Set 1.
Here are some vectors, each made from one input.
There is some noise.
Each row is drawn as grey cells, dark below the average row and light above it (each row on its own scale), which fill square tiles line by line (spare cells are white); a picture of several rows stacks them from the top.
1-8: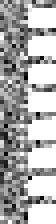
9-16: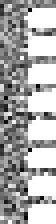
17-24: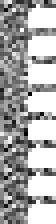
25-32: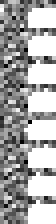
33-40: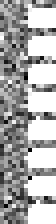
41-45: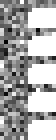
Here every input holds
one of 8 labels.
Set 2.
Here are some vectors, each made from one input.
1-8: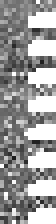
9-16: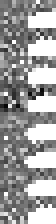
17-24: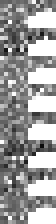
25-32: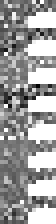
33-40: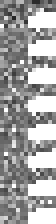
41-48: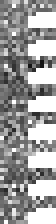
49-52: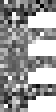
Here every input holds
a point on a 6-point circle.
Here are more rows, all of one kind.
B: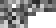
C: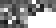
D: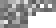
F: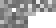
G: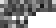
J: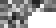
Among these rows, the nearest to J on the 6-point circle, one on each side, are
B and F.
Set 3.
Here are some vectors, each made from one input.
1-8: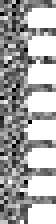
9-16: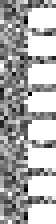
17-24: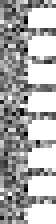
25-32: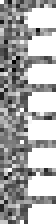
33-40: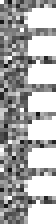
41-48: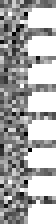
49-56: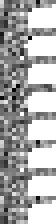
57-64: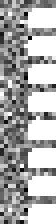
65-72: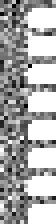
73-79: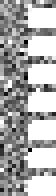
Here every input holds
one of 12 labels.
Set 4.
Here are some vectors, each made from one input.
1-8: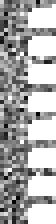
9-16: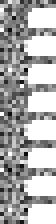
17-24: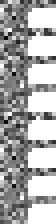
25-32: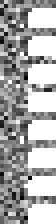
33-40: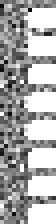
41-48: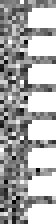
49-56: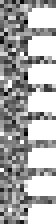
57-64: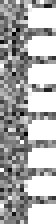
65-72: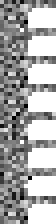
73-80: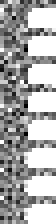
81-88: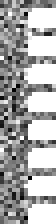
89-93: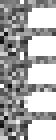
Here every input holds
one of 12 labels.
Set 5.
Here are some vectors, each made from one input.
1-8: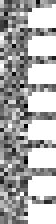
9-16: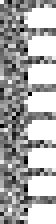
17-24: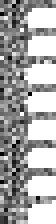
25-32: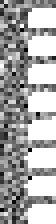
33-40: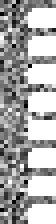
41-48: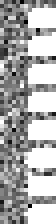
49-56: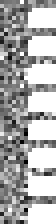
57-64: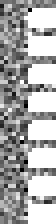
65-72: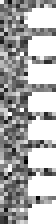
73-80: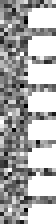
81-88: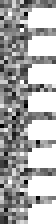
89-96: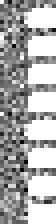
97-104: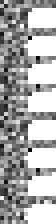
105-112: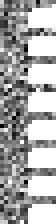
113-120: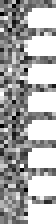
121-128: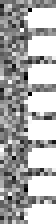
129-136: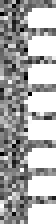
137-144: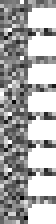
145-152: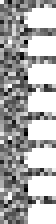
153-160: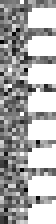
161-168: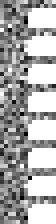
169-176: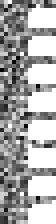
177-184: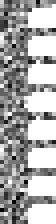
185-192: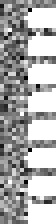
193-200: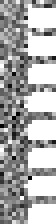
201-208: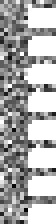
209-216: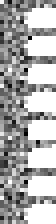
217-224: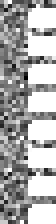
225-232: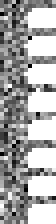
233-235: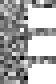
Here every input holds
one of 12 labels.
